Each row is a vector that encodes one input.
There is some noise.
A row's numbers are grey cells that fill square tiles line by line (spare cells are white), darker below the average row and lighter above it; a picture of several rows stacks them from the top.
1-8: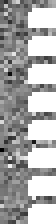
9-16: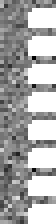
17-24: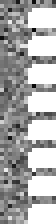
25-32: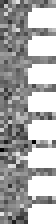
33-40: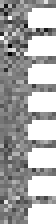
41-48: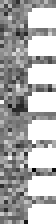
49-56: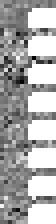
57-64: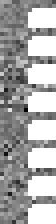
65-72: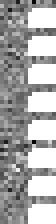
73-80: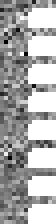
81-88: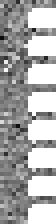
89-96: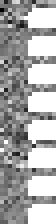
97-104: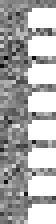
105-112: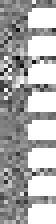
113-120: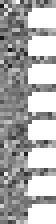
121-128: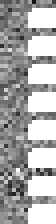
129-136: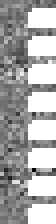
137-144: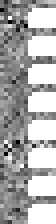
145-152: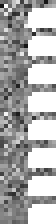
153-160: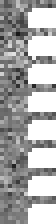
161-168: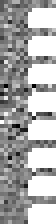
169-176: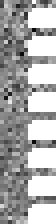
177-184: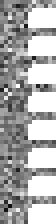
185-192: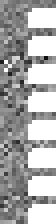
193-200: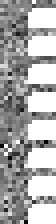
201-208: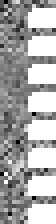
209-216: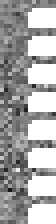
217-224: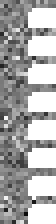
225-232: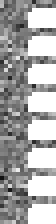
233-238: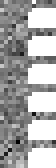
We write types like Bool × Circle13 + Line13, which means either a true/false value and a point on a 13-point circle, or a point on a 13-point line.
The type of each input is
Label8 × Line7 + Line20.
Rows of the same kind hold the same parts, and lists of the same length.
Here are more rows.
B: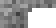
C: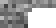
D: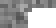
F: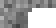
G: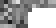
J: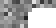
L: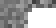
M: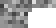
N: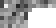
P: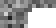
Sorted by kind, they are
B, C, D, F, J, L, P
G, M, N

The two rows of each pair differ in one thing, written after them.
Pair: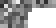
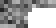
the label
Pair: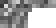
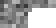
the label
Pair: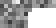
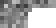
the place on the 7-point line
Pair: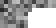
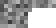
the place on the 7-point line
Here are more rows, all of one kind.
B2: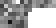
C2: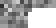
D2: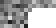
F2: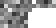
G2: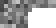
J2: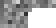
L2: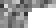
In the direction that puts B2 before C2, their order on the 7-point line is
D2, F2, G2, J2, B2, L2, C2.
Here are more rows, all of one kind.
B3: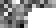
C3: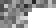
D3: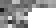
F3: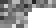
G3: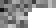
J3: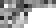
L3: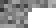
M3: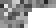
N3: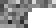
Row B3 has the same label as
D3 and F3.
